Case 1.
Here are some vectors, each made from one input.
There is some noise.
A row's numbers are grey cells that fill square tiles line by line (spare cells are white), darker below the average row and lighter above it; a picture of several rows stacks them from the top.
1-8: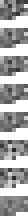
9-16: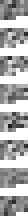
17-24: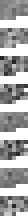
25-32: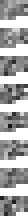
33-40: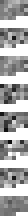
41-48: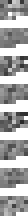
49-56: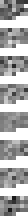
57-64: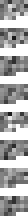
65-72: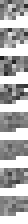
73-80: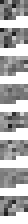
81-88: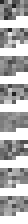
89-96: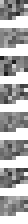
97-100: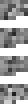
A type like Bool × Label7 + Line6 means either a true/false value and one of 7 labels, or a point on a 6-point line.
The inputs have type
Tree11.
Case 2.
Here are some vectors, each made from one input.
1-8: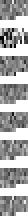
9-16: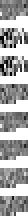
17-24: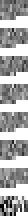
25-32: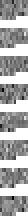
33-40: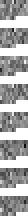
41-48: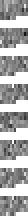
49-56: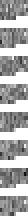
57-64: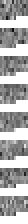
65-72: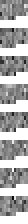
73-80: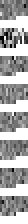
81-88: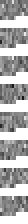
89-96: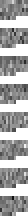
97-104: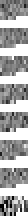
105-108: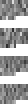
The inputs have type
Bool × Bool × Bool × Bool + Unit.
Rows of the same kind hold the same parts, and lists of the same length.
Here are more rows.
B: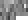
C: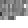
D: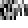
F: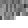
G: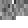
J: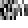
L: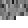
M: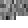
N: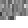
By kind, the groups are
B, C, F, G, L, M, N
D, J

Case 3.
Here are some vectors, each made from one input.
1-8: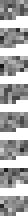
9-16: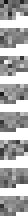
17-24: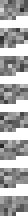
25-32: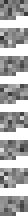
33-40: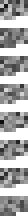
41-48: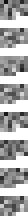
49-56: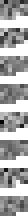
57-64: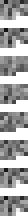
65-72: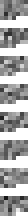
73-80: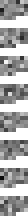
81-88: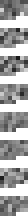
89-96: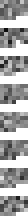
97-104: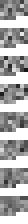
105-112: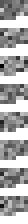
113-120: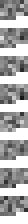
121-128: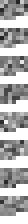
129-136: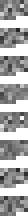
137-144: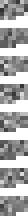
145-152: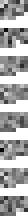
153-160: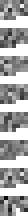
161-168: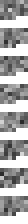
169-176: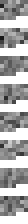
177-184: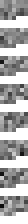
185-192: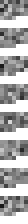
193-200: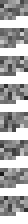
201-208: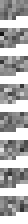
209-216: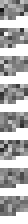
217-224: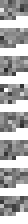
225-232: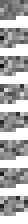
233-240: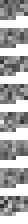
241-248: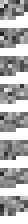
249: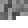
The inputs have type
Tree17.
